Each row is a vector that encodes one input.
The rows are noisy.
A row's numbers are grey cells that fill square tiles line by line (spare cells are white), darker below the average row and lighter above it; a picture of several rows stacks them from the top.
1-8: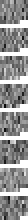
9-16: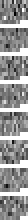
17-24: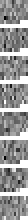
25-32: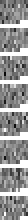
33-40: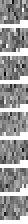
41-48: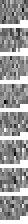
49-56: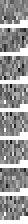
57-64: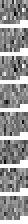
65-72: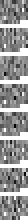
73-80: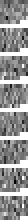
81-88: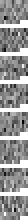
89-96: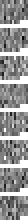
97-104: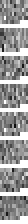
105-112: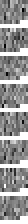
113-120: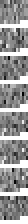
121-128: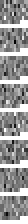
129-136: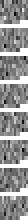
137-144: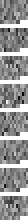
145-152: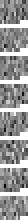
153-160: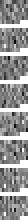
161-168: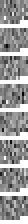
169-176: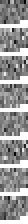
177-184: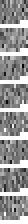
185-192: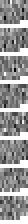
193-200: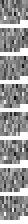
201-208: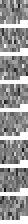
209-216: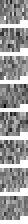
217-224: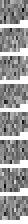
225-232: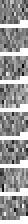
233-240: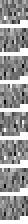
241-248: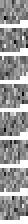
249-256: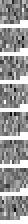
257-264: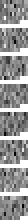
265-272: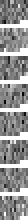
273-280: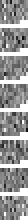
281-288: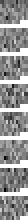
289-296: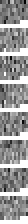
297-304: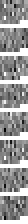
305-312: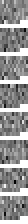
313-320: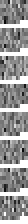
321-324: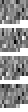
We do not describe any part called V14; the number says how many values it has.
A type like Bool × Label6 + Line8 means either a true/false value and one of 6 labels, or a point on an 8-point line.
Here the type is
(Bool × Bool × Bool + Circle6) × V14.
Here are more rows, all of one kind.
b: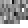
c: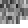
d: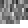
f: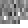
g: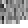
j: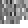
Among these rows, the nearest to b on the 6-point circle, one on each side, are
d and f.
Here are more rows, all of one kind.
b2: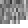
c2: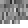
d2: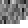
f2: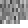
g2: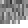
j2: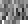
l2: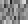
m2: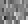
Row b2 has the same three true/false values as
c2 and g2.
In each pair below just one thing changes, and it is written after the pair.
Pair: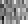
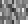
the place on the 6-point circle
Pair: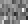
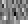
the value of V14
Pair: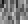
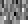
the place on the 6-point circle
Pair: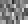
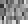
the place on the 6-point circle
